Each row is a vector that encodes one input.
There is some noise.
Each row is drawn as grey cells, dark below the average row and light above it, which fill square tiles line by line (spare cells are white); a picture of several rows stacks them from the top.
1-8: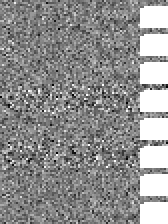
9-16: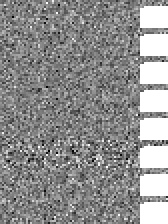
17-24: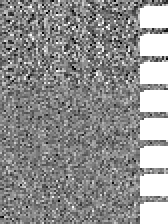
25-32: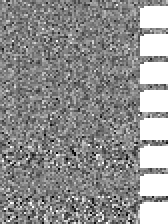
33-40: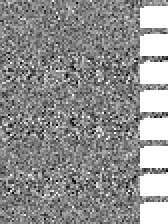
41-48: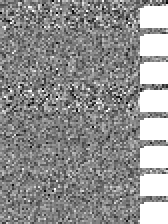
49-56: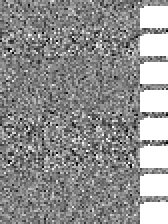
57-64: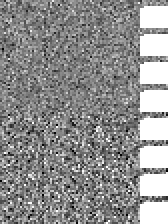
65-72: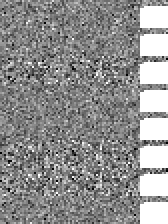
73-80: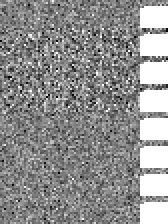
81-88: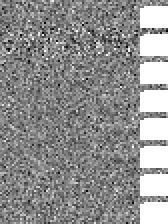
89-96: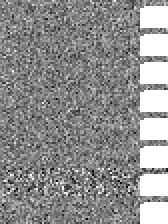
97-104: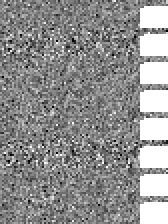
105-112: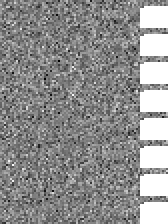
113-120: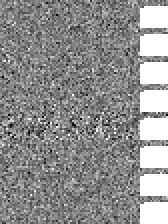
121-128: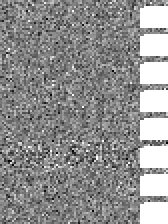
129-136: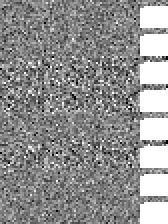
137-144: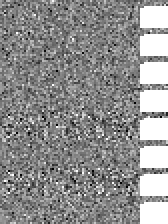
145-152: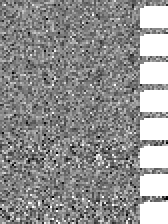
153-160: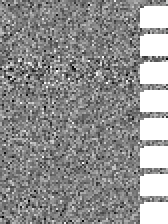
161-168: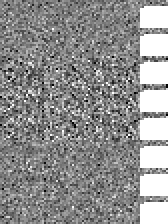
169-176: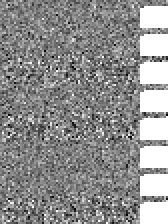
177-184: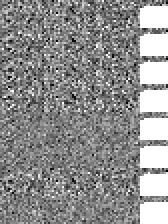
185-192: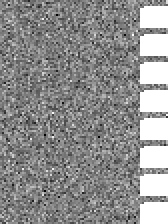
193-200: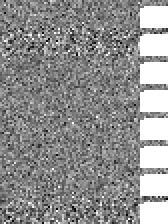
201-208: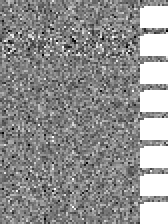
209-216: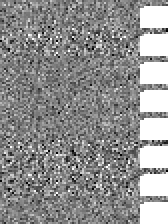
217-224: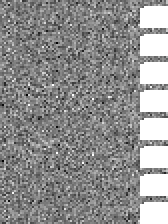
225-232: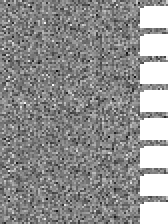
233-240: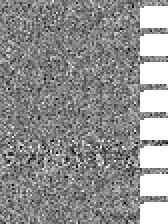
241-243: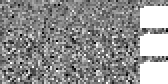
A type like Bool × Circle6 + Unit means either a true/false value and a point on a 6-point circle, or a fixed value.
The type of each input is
Bool × Circle9 × (Circle9 + Unit) × Line4 + Line5 × Line6.
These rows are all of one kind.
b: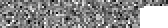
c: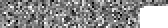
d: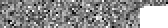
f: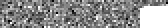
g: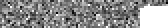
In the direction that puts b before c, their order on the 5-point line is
d, f, g, b, c.
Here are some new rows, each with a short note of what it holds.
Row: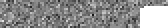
a point on a 9-point circle, a point on a 4-point line and a true/false value
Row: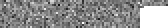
a point on each of two 9-point circles, a point on a 4-point line and a true/false value
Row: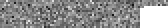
a point on each of two 9-point circles, a point on a 4-point line and a true/false value
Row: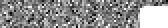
a point on a 5-point line and a point on a 6-point line
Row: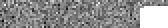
a point on each of two 9-point circles, a point on a 4-point line and a true/false value
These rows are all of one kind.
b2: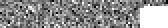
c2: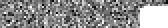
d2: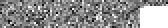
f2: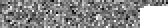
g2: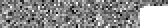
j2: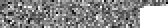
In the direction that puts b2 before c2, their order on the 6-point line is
b2, d2, j2, f2, g2, c2.
